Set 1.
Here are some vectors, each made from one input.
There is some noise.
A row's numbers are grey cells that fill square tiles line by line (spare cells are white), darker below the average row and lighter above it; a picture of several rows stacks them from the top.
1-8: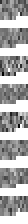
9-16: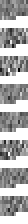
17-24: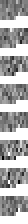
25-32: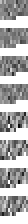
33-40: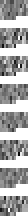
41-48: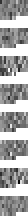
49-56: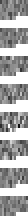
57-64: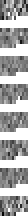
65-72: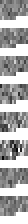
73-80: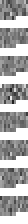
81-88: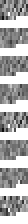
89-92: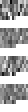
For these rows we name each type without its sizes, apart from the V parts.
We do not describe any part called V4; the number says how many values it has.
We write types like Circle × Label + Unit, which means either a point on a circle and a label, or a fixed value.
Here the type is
Bool × Bool × Bool × V4 + Tree.
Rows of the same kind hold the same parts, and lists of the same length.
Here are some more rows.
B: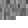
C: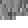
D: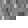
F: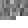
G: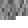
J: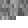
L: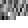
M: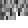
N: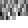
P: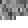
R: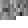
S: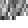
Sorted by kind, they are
B, C, D, F, G, J, P, R
L, M, N, S

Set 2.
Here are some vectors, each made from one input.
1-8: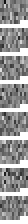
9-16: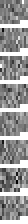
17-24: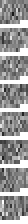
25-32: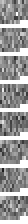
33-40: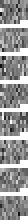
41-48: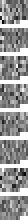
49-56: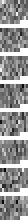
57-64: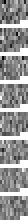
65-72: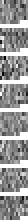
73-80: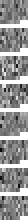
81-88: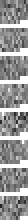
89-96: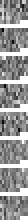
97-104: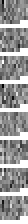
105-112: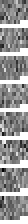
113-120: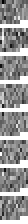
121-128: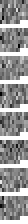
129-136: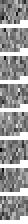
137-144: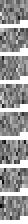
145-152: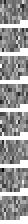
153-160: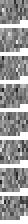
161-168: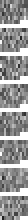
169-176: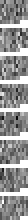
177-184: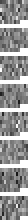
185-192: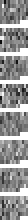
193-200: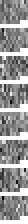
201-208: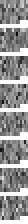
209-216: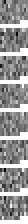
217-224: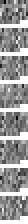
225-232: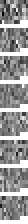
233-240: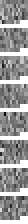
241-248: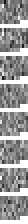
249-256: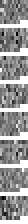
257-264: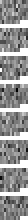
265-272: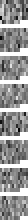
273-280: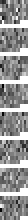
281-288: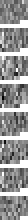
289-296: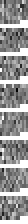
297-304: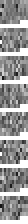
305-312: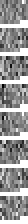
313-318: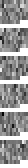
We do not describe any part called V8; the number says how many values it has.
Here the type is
(Circle19 + V8) × Label7.
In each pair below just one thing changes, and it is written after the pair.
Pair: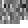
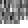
the value of V8
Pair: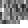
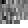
the label
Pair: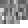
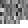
the label
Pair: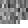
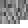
the value of V8
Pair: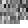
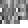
the label
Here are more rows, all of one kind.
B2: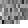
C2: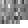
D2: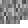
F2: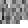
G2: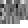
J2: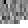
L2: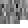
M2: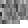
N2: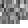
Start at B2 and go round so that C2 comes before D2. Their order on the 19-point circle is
B2, C2, F2, J2, L2, G2, N2, M2, D2.
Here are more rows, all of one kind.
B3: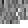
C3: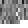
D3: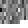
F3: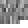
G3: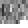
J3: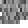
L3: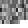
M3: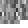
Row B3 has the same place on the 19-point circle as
G3 and M3.
